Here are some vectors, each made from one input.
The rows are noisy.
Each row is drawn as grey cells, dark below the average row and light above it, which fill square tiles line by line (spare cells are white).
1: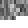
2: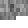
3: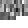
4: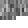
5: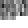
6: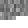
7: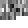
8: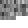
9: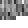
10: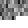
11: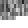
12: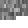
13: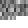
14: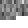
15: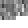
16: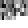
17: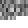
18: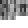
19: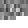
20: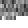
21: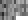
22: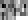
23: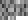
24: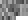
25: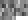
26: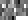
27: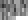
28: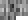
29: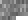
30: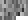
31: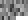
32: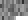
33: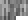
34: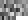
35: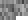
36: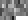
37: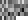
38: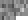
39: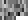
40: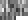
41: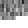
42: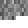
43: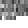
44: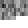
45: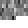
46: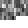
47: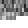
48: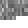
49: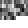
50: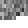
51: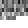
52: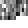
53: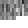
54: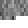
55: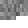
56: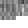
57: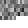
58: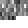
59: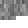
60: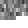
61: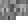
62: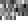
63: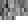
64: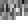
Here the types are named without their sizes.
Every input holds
a list of points on a line.
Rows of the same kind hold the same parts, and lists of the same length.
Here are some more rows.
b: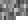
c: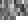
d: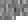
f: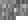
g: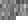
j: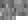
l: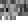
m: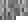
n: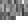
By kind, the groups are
b, d, f, g, j, m
c, n
l

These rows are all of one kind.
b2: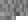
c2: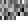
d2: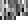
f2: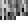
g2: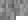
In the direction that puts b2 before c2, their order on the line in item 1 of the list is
b2, c2, g2, d2, f2.
